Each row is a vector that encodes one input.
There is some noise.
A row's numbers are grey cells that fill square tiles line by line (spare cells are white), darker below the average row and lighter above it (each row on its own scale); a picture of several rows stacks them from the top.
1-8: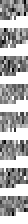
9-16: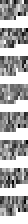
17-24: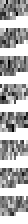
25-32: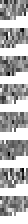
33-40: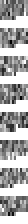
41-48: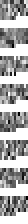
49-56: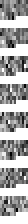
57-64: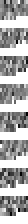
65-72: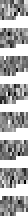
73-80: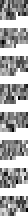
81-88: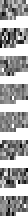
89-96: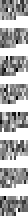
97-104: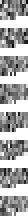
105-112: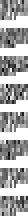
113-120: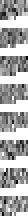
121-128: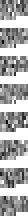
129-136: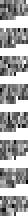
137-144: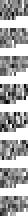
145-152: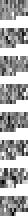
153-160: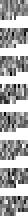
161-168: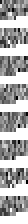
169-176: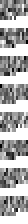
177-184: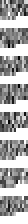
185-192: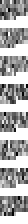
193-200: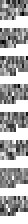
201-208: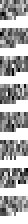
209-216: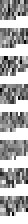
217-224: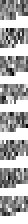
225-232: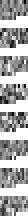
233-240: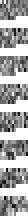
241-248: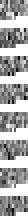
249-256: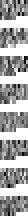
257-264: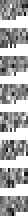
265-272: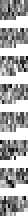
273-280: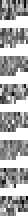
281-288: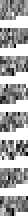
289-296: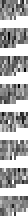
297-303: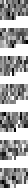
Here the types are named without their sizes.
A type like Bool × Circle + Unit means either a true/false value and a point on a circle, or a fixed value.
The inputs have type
Circle × (Circle + Line).
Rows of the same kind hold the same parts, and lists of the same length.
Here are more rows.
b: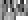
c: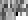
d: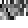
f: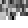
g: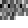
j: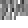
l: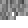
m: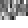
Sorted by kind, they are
b, g, j
c, d, f, l, m

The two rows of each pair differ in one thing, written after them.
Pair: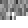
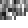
the place on the line
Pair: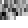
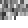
the place on the line
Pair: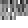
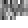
the place on the line
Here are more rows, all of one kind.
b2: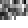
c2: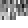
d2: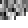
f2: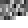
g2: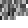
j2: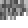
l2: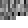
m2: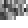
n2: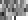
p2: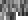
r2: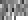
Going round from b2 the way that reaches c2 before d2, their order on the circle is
b2, p2, m2, c2, f2, j2, n2, d2, g2, r2, l2.
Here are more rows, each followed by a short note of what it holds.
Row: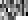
a point on each of two circles
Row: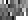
a point on each of two circles
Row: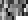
a point on each of two circles
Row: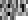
a point on a circle and a point on a line
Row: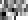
a point on a circle and a point on a line
